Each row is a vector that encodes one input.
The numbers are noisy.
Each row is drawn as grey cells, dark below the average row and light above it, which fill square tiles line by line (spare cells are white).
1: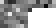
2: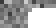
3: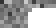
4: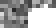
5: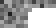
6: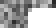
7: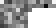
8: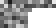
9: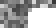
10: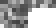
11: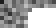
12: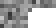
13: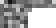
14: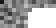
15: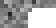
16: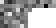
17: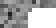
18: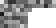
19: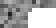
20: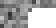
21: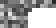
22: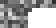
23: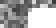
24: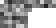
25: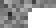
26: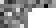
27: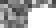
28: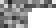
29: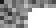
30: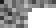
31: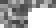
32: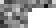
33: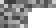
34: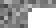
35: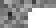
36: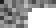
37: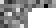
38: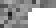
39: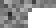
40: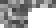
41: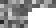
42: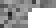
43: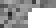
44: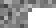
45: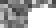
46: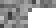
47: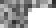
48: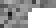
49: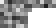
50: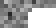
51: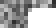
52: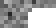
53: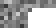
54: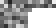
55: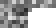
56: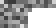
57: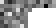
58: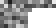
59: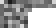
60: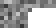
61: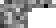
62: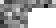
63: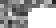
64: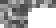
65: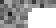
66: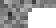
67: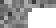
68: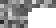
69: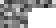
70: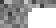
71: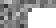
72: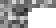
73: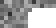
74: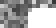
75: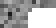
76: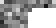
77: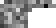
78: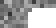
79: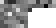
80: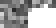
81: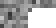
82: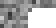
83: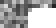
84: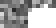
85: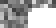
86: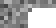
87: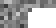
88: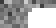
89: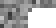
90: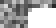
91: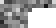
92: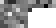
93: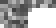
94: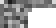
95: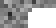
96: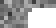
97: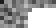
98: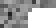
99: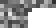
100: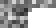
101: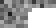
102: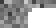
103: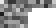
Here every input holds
either a node of a 9-node tree, or a node of a 10-node tree and a true/false value.
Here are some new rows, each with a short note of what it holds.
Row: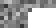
a node of a 9-node tree
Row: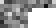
a node of a 10-node tree and a true/false value
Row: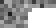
a node of a 9-node tree
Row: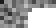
a node of a 9-node tree
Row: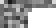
a node of a 10-node tree and a true/false value
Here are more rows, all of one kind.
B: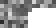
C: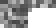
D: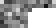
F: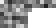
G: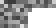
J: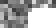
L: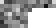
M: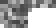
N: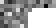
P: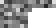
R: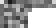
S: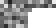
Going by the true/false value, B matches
C, J and M.
